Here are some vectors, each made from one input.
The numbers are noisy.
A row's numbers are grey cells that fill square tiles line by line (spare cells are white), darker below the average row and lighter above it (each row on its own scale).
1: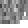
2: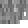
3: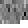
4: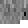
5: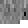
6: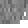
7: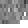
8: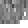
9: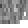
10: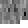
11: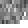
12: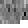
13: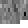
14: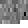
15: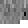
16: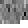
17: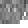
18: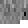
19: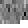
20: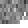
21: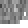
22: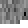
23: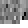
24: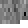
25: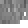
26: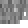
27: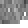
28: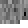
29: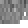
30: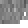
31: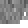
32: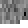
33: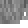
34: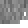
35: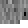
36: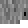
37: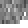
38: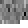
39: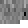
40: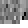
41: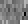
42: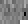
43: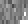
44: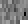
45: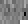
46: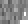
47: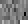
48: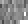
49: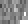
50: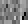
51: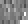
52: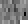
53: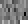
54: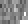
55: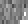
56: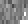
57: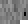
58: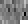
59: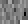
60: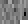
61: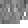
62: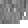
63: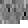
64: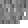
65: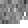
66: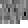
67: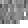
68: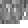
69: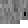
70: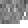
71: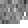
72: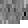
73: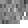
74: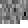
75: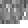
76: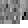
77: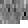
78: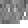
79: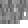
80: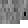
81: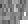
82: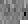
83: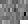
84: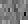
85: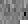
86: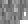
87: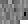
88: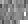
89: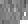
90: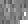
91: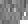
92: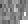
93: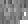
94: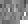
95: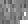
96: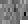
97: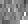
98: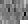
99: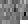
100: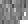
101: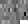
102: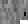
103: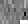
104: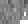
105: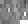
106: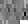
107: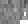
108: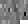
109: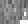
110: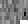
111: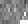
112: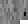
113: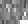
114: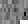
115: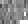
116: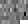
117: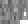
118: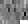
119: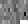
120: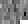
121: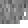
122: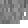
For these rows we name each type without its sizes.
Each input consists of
a true/false value, together with a list of points on a line.
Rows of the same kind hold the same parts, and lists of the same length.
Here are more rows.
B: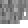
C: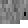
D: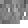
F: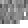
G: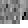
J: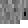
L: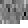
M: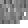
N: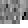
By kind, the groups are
B, L
C, M
D, J
F, G, N

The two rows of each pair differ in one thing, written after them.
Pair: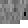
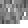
the true/false value
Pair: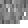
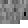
the true/false value
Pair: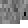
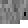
the place on the line in item 1 of the list
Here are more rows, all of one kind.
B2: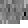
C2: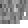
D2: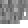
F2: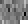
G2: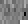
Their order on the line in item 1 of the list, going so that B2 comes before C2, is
F2, D2, B2, C2, G2.
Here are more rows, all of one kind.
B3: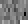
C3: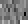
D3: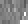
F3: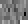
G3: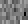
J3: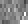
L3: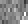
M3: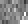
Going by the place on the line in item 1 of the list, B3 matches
C3 and F3.
